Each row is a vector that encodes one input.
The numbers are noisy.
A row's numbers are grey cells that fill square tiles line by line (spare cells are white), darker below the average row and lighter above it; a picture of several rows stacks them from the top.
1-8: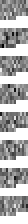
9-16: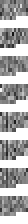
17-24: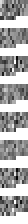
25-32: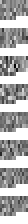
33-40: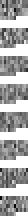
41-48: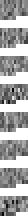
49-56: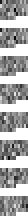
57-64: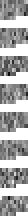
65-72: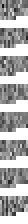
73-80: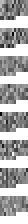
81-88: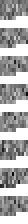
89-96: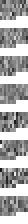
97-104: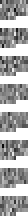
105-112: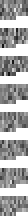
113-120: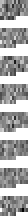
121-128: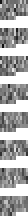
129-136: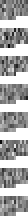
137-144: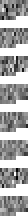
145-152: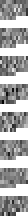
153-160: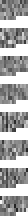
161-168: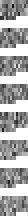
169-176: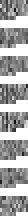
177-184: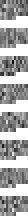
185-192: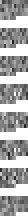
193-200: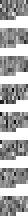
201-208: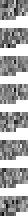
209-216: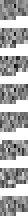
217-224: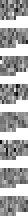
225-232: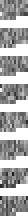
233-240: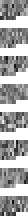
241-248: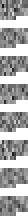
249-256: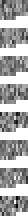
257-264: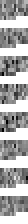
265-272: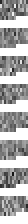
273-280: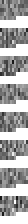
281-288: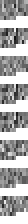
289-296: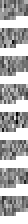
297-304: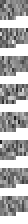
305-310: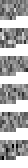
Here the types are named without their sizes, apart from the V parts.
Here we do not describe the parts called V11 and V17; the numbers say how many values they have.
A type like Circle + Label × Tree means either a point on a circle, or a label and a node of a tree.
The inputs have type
(Circle + V11) × V17 + Line.
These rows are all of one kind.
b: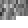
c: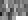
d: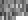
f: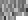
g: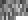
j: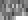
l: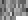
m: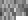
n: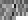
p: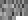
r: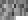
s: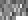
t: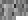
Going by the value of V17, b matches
d and m.
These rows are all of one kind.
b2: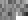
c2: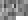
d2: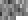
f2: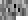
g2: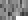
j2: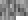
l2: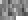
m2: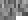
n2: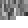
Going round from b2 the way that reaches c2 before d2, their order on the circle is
b2, c2, m2, n2, l2, d2, j2, f2, g2.
